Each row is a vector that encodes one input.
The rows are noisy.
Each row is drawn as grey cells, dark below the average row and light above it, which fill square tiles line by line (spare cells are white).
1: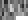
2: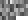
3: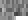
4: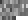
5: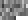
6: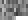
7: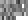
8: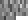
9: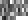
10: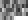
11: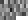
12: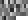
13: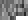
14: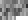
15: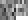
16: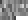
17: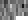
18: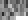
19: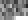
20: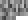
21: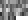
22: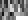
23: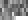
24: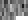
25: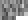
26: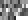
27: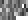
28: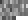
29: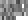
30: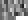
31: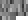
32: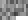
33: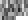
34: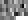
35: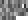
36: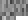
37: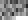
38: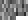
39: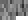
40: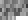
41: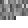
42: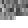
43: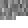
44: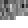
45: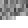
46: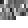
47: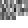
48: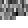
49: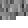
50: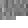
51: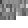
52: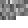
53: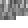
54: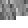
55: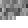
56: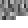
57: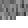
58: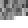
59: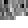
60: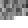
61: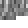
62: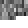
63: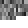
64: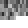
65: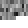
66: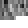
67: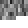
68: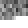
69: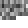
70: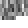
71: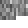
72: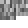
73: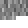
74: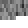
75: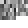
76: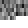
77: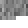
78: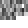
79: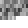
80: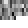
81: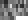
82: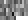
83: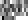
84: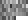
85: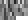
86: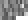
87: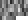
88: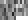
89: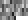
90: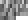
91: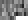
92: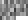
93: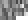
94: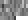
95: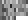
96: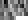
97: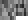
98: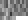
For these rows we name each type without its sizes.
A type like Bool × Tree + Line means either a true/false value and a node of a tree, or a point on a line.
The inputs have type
Bool × Line + Tree.
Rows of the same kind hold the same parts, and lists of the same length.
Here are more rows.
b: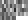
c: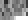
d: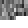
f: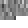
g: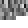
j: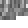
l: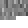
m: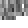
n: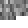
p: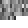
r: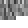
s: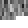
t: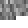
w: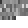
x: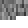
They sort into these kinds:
b, f, g, j, m, n, p, r, t, w
c, d, l, s, x

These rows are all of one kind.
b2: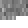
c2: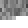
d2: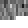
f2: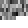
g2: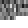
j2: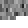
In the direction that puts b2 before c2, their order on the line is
f2, j2, b2, c2, d2, g2.
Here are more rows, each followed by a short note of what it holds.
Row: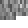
a node of a tree
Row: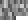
a node of a tree
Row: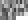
a node of a tree
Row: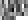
a node of a tree
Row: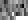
a point on a line and a true/false value
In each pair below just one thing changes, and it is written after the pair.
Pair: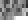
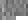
the place on the line
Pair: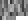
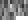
the place on the line
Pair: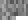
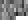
the true/false value
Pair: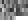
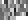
the place on the line
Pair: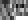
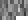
the place on the line
